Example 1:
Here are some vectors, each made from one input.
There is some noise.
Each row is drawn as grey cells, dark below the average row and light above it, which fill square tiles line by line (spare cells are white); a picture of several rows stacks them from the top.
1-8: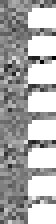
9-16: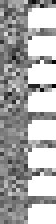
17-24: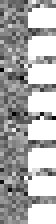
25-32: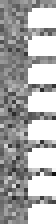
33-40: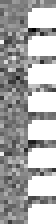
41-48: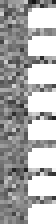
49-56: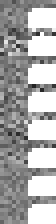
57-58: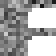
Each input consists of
a list of up to two points on a 4-point line.
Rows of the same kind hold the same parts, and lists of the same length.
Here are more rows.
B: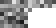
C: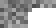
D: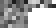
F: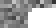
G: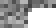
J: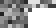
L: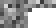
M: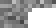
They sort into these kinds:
B, C, F, M
D, G, J
L

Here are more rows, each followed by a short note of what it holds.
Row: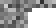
the empty list
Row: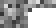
the empty list
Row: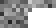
a list of two items
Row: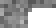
a list of two items
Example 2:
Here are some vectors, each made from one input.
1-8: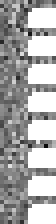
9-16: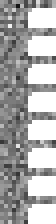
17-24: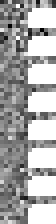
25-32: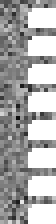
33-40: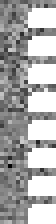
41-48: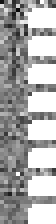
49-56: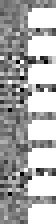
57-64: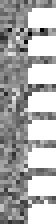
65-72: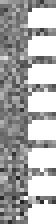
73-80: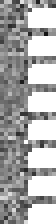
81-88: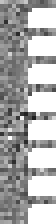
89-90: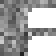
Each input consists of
a list of up to two points on an 11-point line.
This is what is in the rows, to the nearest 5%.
All of them are lists of up to two points on an 11-point line: about 5% are empty, 35% hold one and 60% two.
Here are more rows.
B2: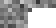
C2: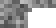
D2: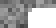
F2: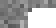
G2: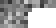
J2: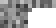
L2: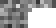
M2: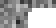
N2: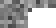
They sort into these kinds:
B2, C2, F2, J2, N2
D2, L2, M2
G2

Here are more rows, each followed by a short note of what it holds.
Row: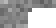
a list of two items
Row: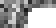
a list of one item
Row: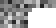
the empty list
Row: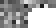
the empty list
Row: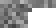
a list of two items
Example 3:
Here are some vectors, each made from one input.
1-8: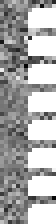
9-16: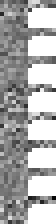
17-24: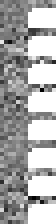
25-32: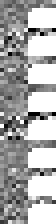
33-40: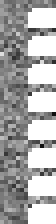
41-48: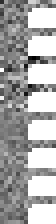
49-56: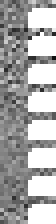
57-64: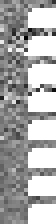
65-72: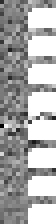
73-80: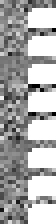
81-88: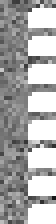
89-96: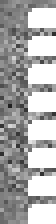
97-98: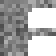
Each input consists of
either one of 12 labels, or a point on a 7-point line.
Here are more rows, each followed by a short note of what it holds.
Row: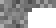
a point on a 7-point line
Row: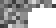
one of 12 labels
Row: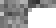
one of 12 labels
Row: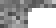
one of 12 labels
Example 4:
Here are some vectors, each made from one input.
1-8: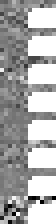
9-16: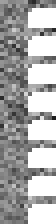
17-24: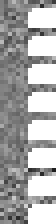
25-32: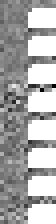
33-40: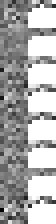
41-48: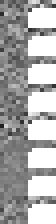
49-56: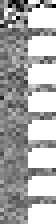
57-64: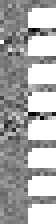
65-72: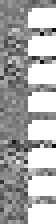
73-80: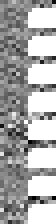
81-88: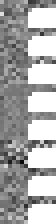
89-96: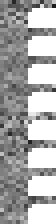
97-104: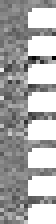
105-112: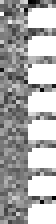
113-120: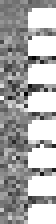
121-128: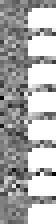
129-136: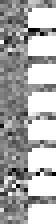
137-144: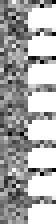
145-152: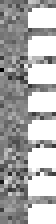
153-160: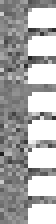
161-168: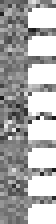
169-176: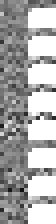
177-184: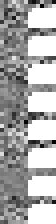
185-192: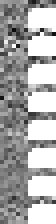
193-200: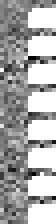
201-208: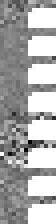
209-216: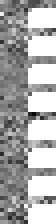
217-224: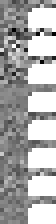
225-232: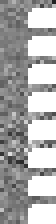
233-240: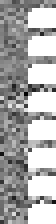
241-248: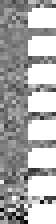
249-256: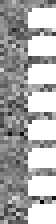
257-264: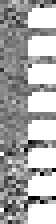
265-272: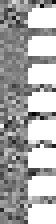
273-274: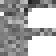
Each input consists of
either a fixed value, or one of 12 labels and a true/false value.
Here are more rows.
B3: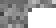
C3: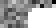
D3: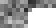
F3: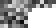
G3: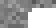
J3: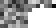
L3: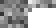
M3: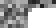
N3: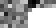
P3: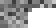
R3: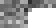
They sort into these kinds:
B3, C3, D3, G3, J3, L3, M3, P3, R3
F3, N3

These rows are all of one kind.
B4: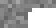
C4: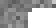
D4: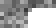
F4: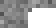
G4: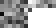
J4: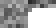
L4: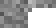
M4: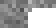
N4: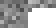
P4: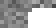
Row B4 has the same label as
G4 and L4.
